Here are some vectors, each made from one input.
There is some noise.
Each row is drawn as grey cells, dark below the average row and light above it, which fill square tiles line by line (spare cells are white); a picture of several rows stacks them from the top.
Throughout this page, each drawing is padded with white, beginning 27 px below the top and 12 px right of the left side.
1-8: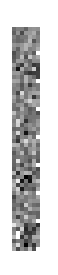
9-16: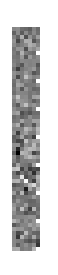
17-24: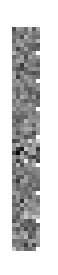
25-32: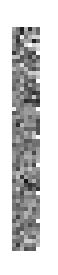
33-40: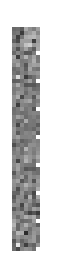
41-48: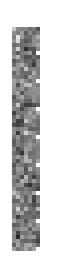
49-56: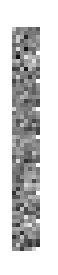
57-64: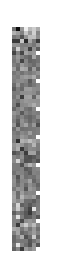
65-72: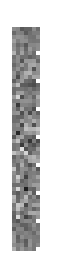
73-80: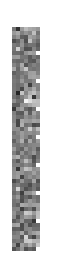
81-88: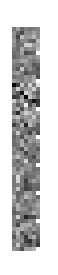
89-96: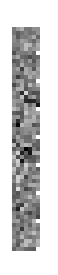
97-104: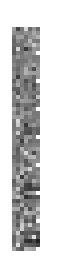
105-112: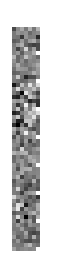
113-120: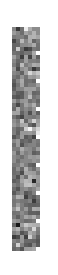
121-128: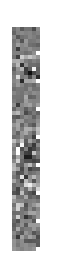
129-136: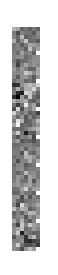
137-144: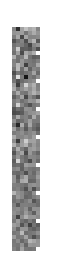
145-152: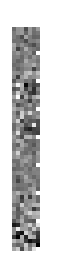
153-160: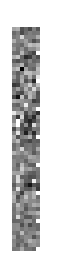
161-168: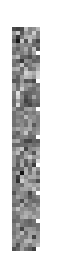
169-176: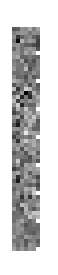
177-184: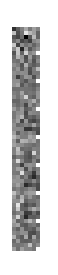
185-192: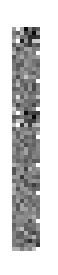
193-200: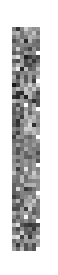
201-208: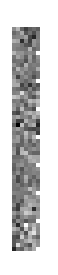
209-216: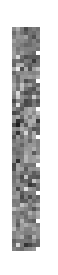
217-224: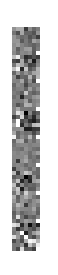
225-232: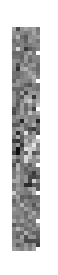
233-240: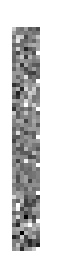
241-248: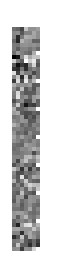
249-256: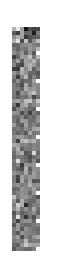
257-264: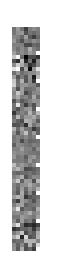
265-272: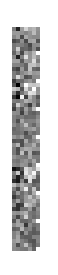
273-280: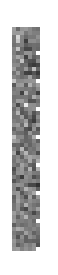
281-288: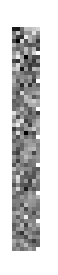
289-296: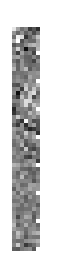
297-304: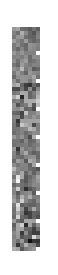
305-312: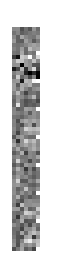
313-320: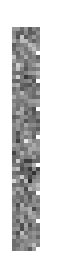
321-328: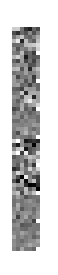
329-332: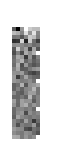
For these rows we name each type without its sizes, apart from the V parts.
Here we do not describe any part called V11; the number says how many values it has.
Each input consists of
a list of items, each a true/false value and a value of V11.
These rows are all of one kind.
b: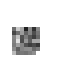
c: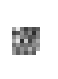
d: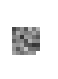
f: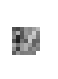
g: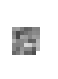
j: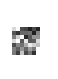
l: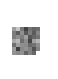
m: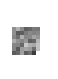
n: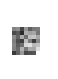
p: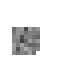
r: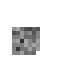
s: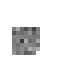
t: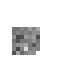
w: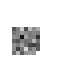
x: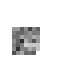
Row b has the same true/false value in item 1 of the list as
d, j, r and s.
